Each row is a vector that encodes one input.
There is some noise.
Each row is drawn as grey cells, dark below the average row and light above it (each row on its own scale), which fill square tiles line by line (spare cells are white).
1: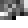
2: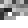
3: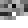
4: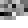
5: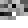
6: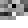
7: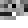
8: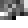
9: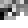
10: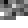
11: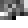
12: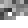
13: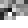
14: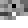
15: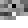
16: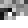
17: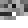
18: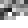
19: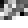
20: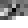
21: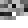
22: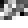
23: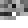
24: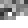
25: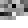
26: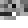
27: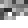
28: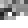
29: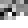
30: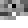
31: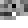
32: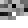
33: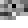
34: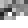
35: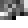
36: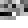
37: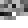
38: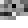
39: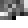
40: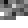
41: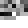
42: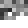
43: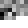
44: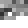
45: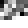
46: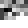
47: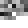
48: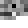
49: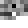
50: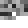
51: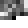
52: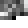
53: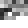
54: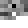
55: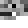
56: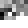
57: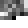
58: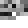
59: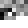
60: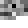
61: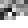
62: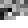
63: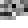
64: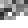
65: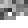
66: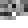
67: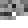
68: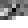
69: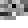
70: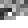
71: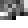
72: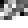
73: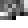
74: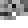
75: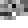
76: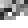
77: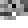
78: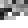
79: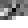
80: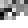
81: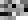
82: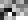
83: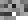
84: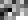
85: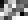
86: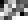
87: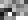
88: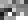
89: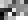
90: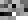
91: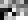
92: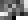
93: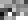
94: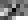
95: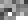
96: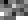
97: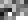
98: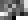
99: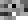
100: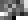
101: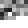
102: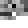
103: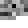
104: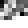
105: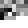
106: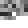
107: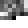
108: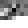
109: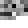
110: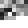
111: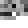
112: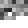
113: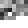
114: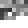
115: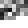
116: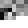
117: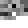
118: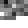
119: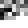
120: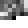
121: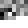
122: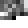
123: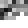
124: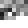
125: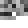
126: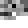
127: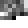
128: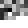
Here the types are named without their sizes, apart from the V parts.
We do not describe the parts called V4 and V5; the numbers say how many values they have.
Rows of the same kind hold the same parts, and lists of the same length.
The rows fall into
2 kinds.
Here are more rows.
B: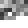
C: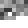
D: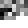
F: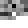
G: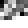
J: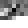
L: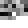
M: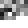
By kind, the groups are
B, C, D, F, L, M
G, J

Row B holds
a point on a line, a true/false value and a value of V5.
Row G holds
a value of V4.
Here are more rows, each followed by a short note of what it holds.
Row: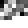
a value of V4
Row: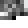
a value of V4
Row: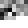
a point on a line, a true/false value and a value of V5
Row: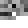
a point on a line, a true/false value and a value of V5
